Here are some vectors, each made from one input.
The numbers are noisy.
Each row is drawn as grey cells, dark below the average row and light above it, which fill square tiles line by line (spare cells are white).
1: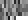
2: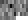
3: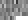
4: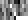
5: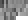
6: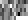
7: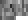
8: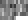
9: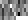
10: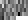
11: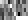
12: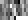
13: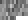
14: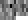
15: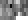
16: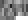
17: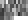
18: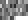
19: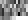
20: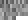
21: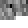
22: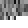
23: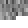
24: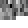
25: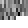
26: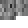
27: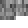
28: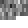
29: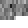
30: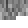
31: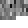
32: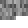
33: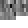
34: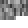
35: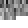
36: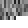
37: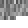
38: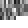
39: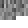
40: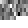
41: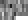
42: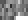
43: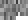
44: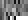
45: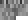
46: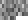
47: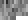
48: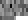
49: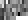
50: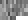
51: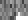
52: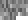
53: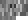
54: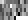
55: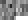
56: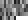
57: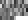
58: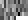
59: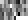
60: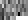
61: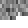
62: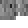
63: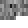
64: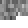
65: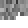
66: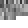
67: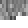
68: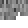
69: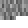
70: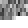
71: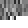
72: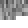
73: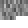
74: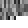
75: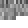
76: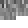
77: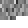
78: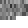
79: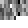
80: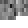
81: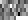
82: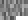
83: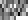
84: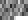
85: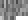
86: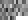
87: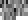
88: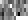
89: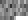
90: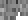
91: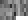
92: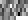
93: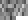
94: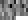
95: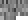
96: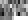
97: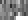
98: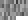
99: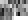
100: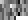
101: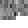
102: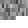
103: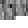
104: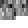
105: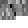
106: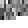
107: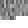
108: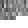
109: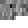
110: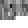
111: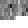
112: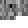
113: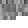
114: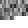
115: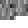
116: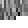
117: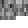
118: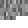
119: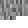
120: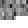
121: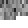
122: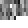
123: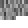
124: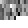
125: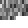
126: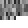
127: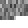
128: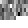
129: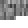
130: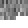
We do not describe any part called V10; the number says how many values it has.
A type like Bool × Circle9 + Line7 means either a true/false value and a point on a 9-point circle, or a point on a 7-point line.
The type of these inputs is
Bool × (Line4 + V10).
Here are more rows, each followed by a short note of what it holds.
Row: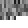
a point on a 4-point line and a true/false value
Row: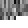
a point on a 4-point line and a true/false value
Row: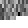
a point on a 4-point line and a true/false value
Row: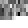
a point on a 4-point line and a true/false value
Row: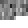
a true/false value and a value of V10
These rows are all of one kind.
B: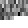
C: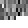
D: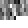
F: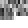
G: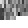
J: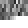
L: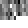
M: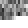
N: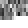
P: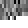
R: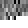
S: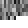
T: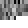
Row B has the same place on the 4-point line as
F, J, M and N.
